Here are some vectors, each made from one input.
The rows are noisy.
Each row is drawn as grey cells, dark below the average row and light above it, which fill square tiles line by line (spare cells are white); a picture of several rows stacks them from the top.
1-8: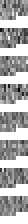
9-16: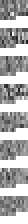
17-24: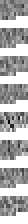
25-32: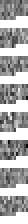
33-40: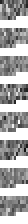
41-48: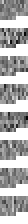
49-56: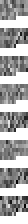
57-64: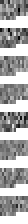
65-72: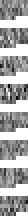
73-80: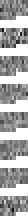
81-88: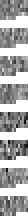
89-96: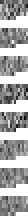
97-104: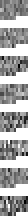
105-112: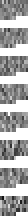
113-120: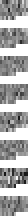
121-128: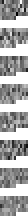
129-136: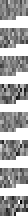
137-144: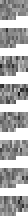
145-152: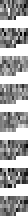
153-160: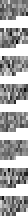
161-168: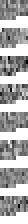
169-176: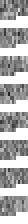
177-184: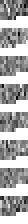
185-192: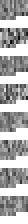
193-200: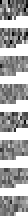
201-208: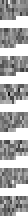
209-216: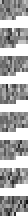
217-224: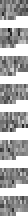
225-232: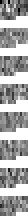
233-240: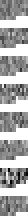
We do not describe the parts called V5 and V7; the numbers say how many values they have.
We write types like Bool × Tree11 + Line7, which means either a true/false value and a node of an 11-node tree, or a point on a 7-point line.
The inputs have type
(Line6 + Tree9 × V7) × V5 + Tree10.
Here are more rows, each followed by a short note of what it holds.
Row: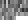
a node of a 9-node tree, a value of V5 and a value of V7
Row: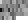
a point on a 6-point line and a value of V5
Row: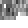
a node of a 9-node tree, a value of V5 and a value of V7
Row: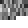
a node of a 10-node tree
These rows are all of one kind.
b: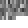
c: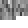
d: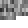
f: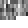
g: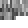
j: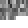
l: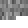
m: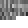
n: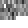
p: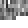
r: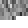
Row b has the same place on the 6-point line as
c, d and g.
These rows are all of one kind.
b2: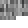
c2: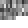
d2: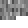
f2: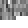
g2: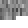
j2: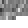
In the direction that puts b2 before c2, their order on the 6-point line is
j2, g2, d2, f2, b2, c2.
